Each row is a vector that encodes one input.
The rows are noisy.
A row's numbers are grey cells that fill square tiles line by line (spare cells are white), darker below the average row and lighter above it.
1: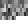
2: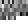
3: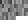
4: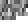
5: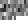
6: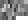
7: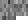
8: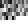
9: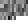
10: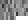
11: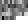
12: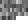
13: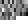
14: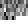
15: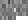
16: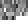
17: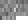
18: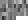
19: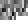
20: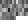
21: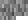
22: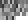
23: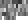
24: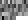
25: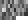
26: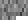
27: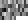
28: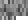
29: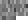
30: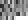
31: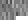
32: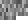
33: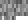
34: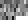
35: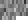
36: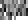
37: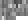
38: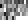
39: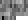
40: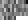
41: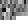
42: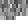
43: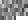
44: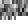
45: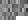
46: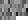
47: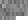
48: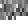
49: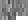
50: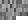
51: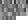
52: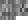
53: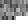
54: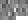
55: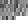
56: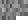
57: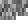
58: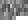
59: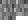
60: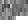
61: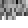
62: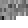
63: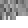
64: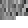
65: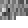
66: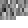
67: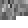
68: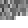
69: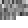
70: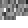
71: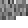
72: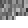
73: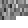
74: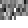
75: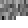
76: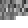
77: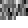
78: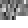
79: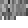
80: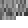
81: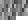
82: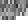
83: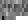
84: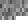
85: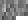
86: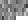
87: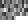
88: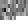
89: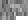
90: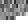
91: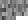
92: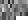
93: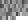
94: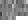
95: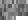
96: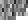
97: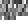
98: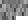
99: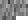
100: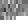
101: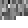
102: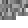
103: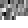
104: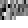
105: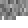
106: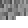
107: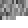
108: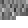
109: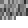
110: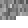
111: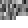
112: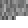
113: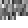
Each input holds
one of 10 labels, together with either a point on a 9-point line, or a point on a 10-point line.
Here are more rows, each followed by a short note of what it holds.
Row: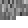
one of 10 labels and a point on a 9-point line
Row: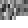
one of 10 labels and a point on a 10-point line
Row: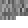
one of 10 labels and a point on a 10-point line
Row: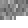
one of 10 labels and a point on a 10-point line
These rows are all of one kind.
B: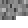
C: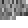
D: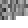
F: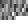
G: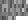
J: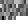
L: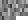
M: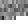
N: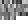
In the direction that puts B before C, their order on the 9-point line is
D, M, B, L, F, J, C, G, N.
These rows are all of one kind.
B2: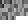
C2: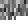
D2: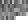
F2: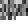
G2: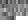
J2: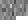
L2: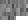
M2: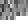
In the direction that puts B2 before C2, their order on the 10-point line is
L2, G2, B2, D2, F2, C2, J2, M2.
